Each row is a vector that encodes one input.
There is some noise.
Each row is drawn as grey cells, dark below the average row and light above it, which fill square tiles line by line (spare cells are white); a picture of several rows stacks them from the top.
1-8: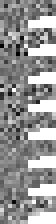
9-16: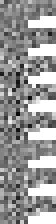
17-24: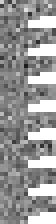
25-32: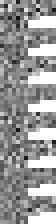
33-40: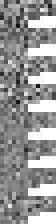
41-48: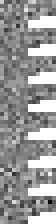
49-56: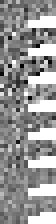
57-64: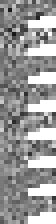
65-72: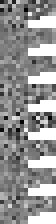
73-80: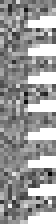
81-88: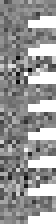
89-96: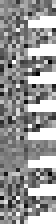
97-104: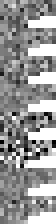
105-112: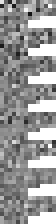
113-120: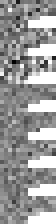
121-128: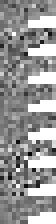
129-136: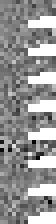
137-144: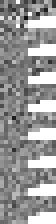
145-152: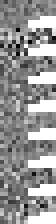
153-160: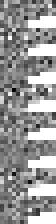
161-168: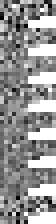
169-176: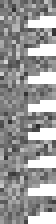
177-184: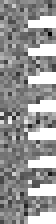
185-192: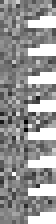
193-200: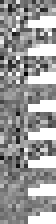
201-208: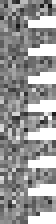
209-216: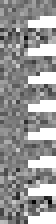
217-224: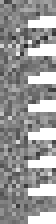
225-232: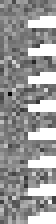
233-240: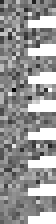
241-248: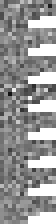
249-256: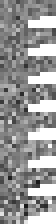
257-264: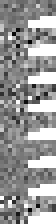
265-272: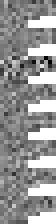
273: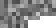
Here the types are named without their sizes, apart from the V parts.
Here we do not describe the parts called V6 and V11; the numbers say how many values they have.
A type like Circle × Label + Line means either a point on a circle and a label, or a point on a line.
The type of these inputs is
Line × V11 + (Tree + Unit) × V6.
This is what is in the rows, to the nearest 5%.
About 45% of them hold a point on a line and a value of V11. The rest hold a value of V6, together with either a fixed value, or a node of a tree.
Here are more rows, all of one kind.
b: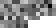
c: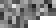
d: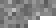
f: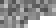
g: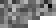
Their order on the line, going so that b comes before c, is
g, d, b, f, c.
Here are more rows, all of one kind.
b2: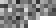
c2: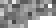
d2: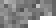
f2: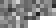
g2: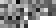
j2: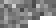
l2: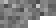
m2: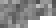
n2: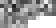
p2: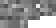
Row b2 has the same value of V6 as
g2, l2 and p2.
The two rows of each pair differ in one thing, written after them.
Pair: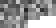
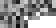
the place on the line
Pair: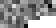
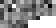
the value of V11
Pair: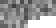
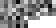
the value of V11
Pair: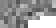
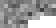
the place on the line
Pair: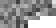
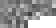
the value of V11
